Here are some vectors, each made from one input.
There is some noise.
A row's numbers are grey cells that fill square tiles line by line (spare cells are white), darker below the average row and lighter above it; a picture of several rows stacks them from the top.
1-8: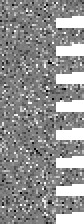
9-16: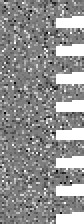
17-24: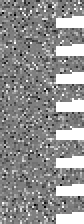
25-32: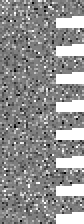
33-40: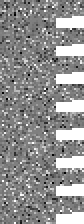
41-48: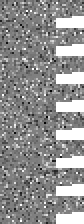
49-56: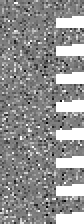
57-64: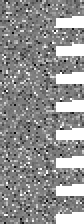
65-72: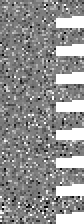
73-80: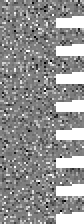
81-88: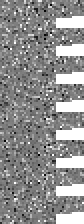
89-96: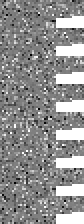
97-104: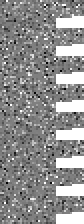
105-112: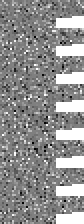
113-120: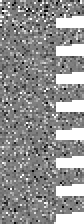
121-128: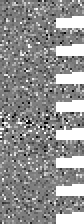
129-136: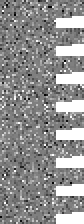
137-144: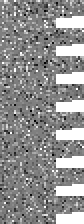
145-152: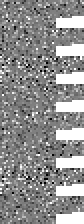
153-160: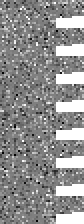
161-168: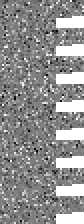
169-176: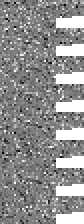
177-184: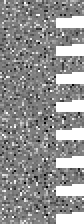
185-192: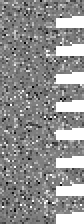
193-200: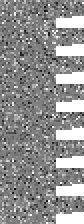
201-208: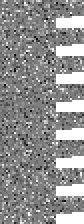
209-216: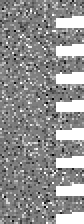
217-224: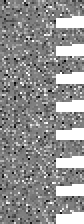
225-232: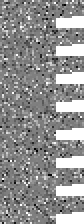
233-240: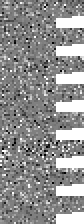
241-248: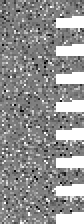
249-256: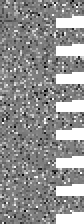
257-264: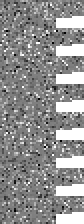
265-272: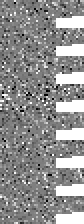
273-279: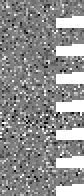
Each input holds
a list of up to three points on a 6-point circle.
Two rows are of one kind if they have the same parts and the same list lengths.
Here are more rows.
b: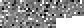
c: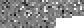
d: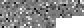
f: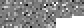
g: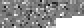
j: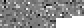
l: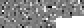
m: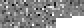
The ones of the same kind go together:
b
c, f, l
d
g, j, m

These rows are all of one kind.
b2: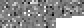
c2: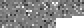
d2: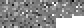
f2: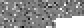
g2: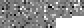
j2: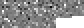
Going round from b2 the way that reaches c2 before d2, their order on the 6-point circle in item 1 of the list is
b2, g2, c2, d2, f2, j2.
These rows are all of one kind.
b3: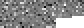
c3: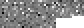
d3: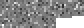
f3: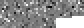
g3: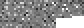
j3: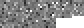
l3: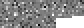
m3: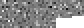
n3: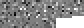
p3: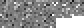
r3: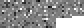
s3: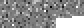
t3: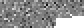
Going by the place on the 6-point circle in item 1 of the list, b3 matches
c3, g3, l3 and p3.
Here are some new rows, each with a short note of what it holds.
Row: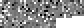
the empty list
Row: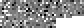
the empty list
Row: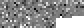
a list of one item
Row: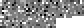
the empty list
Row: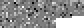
a list of one item
